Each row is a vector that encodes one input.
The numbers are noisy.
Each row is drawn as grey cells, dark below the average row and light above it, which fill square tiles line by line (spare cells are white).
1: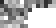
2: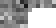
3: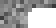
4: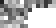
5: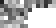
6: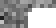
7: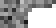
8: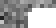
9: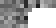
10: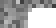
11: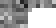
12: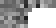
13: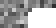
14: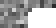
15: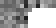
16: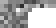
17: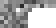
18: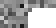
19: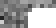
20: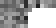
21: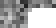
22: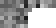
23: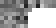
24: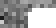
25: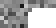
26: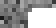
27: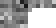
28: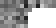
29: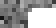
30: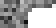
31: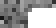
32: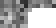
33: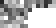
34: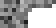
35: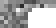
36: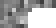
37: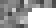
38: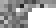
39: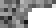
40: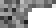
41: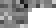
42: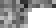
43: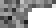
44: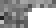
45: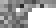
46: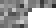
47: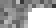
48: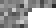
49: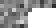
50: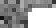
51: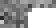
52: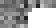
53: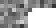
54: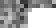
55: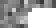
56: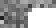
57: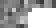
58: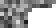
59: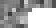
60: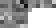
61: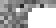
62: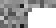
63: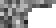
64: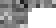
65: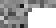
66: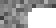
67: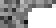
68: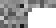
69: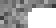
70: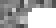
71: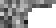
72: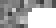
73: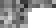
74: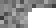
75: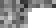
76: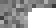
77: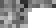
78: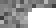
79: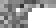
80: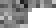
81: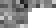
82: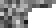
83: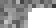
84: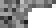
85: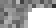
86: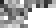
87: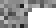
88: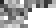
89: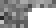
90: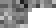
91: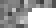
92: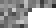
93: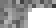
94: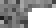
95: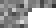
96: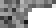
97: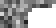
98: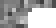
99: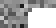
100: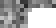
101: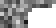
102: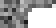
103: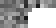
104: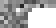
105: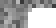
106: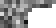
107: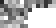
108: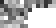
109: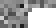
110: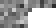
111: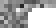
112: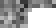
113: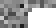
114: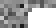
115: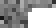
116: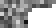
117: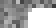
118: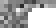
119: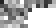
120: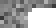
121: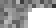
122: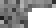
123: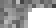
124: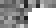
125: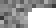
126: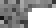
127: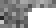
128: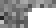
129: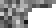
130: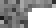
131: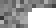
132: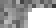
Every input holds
either a fixed value, or a node of a 13-node tree.
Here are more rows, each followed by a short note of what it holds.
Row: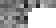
a node of a 13-node tree
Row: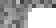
a node of a 13-node tree
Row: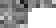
a node of a 13-node tree
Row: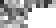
a fixed value
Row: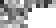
a fixed value
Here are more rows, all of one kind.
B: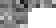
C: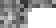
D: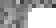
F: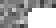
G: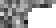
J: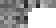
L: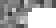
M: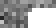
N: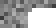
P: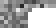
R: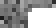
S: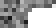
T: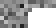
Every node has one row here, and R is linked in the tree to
M and S.
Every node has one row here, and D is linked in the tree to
C and N.
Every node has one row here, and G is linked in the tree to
S.
